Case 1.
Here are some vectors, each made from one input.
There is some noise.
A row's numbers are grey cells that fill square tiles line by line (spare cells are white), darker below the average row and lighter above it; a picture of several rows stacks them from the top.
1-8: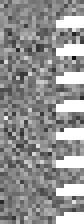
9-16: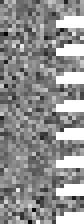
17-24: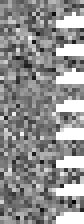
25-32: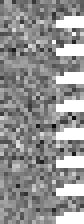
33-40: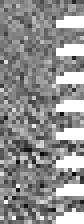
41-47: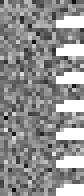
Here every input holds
a node of an 8-node tree.
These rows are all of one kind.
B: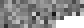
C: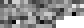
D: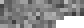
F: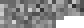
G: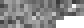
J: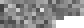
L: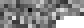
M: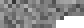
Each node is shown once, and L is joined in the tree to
D.
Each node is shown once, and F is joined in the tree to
C, G and M.
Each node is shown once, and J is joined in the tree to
B and M.
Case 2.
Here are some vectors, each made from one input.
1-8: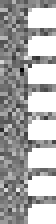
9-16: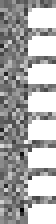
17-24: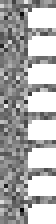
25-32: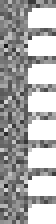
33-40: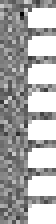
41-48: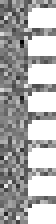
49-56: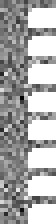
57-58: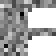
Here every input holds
a point on a 5-point line.
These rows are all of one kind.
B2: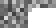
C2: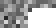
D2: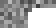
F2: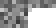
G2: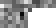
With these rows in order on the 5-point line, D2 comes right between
C2 and F2.
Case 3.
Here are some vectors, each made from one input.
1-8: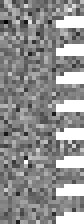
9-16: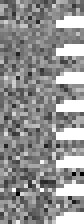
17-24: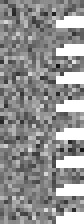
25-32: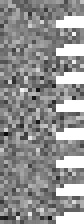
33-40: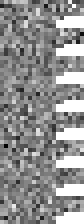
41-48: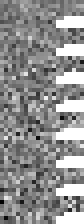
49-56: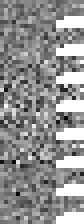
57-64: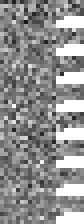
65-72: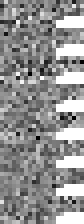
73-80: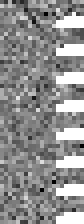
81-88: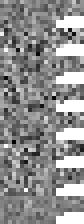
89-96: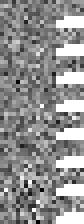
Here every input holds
either a fixed value, or a node of an 18-node tree.
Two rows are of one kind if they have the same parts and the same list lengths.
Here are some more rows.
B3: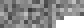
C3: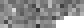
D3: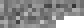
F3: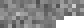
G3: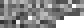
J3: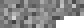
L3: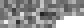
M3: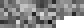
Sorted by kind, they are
B3, D3, F3, G3, J3, L3, M3
C3

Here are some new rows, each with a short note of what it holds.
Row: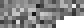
a node of an 18-node tree
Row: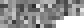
a fixed value
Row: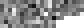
a fixed value
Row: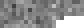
a node of an 18-node tree
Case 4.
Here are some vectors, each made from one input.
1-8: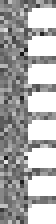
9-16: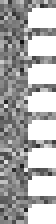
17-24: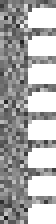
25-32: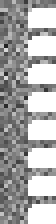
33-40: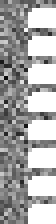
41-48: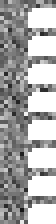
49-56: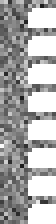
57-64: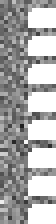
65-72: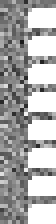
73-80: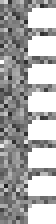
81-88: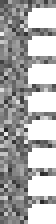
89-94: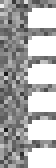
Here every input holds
a point on a 7-point line.
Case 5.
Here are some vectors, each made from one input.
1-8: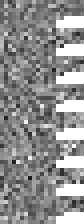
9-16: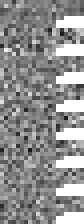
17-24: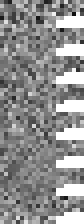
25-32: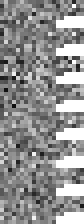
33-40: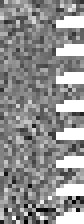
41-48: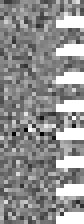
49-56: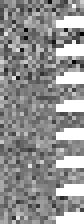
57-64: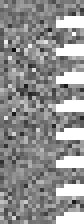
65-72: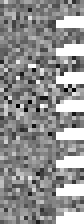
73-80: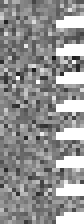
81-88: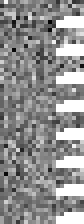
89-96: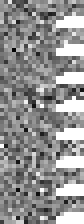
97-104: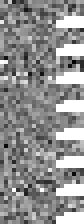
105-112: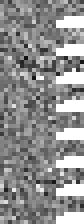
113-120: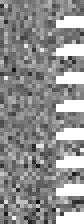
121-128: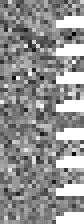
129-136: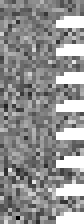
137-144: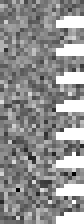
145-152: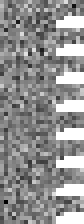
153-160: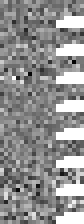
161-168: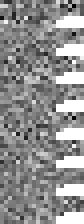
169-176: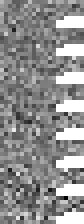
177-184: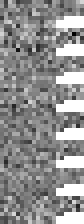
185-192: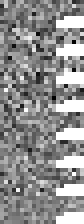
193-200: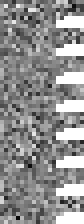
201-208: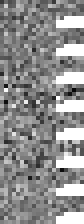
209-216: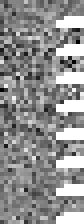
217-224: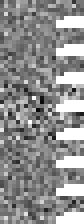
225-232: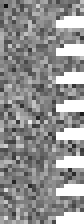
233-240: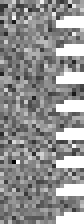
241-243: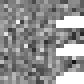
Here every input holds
a node of a 17-node tree.
